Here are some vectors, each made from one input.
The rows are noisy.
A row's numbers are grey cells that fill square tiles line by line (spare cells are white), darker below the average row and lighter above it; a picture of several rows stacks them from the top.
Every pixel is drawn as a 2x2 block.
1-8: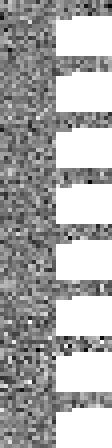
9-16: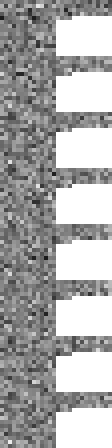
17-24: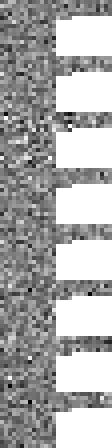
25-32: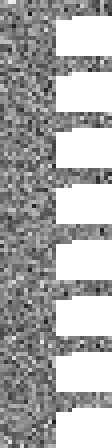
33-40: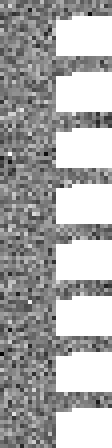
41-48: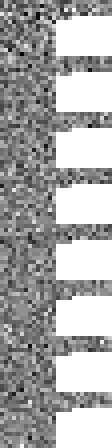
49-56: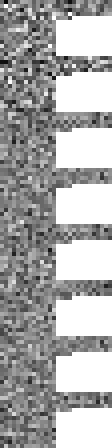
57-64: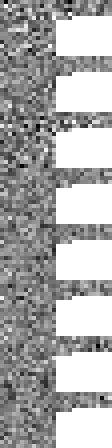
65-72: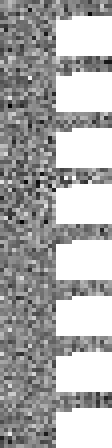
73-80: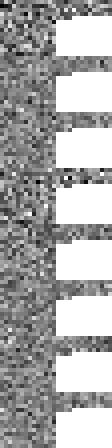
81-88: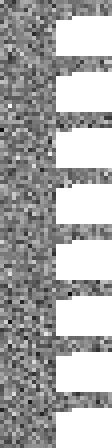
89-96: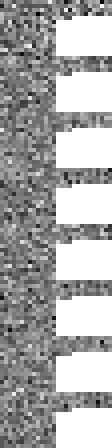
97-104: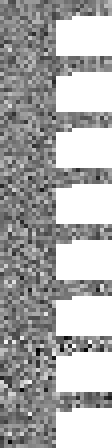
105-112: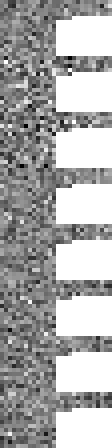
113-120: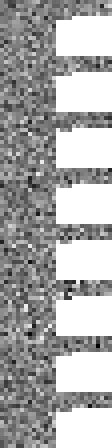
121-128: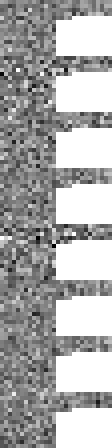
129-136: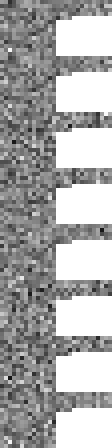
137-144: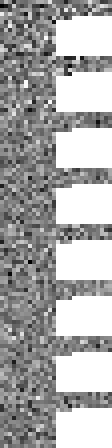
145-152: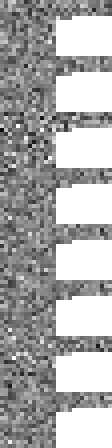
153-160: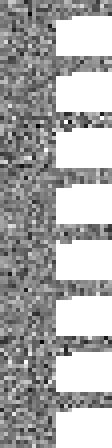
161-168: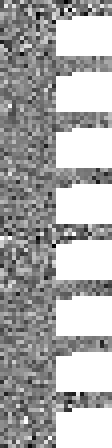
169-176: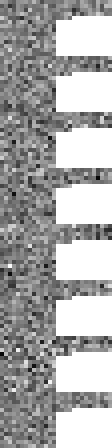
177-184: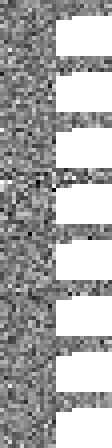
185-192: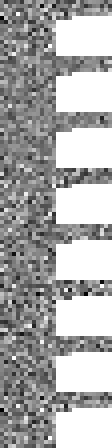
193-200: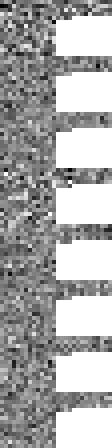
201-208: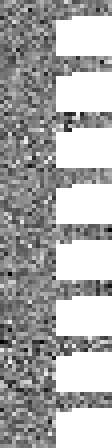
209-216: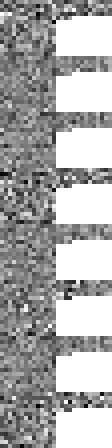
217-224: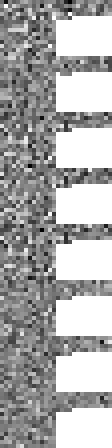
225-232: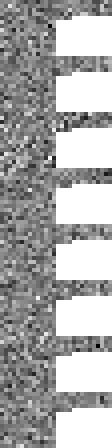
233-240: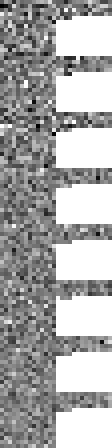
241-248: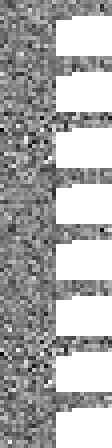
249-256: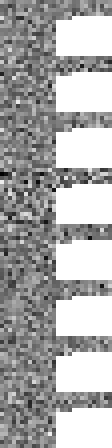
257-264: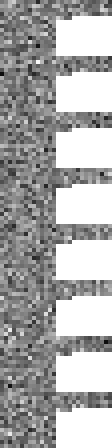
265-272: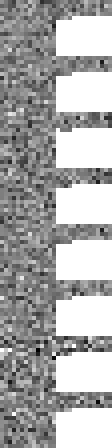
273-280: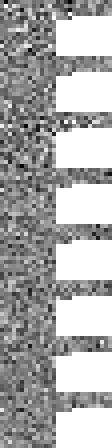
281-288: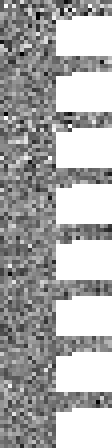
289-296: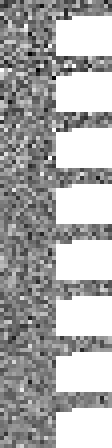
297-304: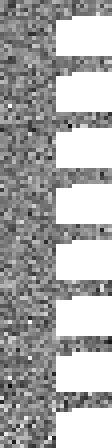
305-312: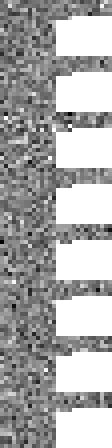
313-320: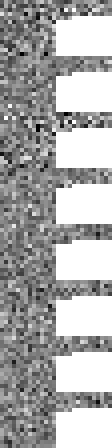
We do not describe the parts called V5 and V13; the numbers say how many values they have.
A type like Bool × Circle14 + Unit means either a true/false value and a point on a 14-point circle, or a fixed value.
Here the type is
Bool × V5 + (Circle9 + Unit) × V13.
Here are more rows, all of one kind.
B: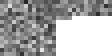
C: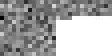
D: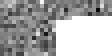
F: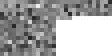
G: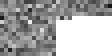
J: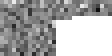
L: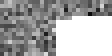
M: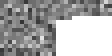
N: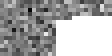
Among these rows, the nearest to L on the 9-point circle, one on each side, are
D and F.
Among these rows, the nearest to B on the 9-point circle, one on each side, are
C and M.
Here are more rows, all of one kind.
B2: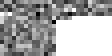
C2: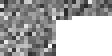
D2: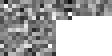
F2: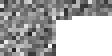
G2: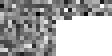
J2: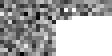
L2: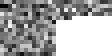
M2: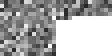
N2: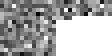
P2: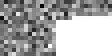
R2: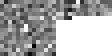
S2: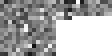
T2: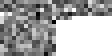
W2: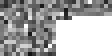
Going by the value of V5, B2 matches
C2, F2, M2 and T2.
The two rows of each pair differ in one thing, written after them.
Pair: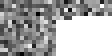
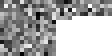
the value of V5
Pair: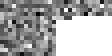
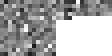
the true/false value
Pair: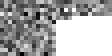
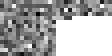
the value of V5
